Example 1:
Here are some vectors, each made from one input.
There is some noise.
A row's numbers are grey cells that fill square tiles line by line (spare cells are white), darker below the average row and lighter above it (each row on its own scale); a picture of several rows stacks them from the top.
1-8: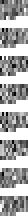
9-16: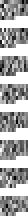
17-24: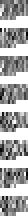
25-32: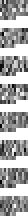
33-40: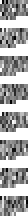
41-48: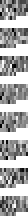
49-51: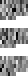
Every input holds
one of 10 labels.
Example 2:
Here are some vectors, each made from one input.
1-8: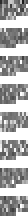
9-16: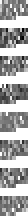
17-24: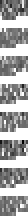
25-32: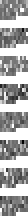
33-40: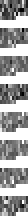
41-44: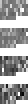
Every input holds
one of 5 labels.
